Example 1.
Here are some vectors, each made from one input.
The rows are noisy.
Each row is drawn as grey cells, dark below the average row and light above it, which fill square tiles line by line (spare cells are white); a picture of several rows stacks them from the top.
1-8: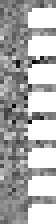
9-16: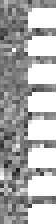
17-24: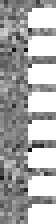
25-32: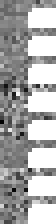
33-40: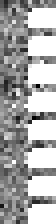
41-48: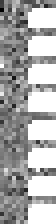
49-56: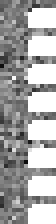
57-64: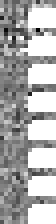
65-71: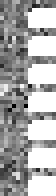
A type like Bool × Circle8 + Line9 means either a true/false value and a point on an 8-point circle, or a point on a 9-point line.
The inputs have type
(Bool × Bool × Bool + Unit) × Line6.
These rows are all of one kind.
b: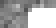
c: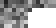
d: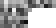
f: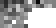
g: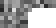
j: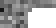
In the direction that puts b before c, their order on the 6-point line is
g, b, c, d, j, f.
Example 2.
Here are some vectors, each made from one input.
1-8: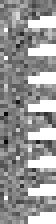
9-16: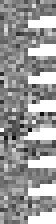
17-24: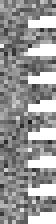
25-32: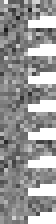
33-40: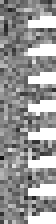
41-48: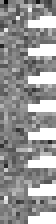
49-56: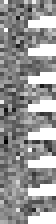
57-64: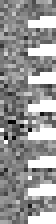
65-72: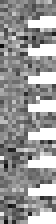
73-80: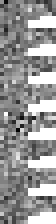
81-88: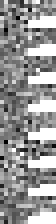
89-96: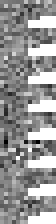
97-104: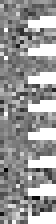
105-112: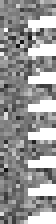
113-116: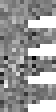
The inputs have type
Line9 + Line15 × Line15.
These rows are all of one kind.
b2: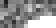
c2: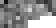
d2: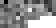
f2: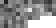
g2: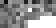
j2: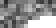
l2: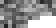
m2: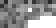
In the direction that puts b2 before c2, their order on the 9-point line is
b2, j2, l2, c2, d2, f2, g2, m2.
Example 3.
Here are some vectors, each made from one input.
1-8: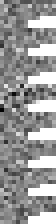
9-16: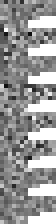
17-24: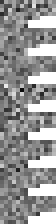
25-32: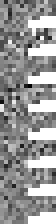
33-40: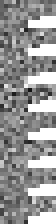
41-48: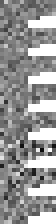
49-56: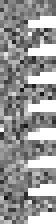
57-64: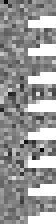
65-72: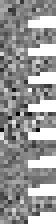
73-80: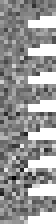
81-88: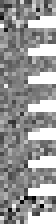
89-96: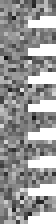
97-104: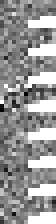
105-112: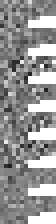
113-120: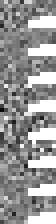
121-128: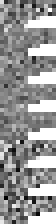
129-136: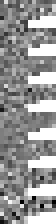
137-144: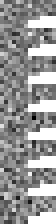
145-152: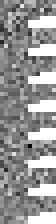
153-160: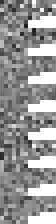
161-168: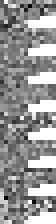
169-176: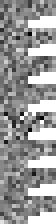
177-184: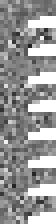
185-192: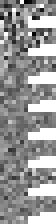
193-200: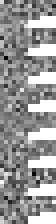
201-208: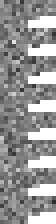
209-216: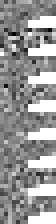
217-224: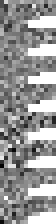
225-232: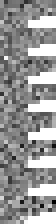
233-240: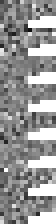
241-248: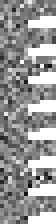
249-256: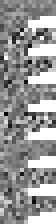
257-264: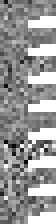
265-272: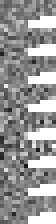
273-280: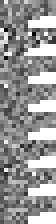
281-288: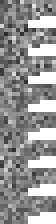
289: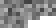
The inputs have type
Bool × Circle16.
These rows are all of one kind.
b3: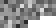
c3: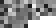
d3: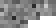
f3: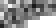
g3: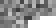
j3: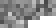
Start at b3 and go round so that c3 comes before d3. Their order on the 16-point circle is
b3, g3, j3, c3, f3, d3.
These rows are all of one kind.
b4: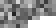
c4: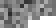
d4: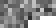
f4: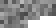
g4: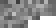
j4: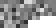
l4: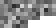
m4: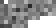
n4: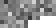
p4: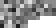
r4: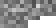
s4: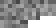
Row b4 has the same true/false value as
c4, l4 and m4.
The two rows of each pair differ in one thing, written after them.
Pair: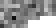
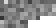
the true/false value
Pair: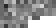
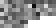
the place on the 16-point circle
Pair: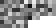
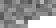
the true/false value
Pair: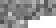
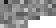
the true/false value
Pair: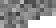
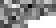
the true/false value
